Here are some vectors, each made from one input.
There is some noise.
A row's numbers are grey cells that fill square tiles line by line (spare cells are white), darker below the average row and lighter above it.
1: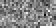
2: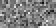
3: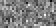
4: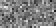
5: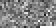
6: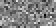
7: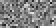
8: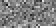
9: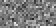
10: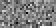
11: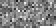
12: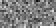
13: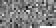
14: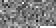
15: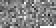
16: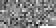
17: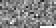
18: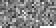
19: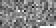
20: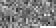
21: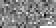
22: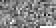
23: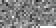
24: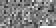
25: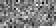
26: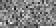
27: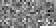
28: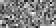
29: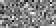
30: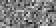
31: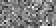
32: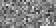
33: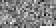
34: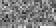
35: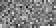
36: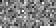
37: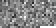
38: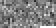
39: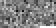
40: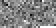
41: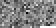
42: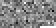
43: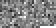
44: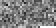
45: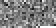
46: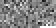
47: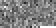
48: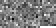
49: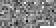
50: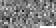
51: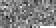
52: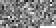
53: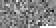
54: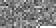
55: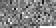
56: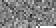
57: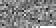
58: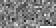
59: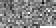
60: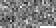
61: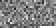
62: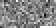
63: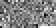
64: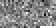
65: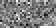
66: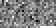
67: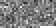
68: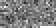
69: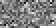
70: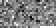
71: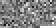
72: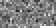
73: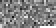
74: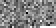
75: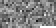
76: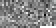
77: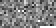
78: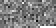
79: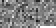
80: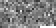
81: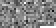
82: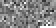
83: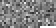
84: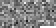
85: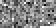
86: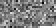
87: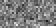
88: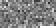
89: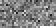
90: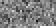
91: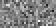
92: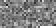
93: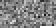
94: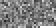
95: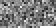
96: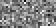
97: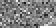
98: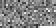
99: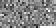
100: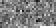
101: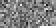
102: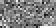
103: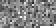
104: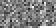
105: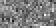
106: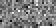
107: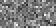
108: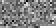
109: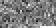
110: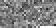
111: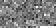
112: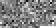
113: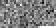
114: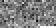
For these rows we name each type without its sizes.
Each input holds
either three true/false values, or a list of points on a circle.
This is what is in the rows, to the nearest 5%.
About 40% of them hold three true/false values. The rest are lists of points on a circle.
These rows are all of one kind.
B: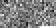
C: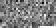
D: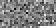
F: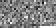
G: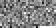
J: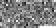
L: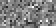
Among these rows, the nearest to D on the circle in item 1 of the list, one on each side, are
C and L.
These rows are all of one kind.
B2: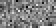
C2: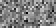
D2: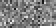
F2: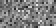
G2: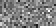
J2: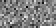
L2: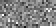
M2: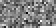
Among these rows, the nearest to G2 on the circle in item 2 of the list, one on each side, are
B2 and F2.
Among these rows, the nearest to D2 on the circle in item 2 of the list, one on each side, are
C2 and J2.
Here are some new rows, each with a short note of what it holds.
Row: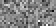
a list of one item
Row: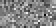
a list of one item
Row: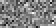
the empty list
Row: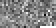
a list of one item
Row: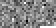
a list of one item
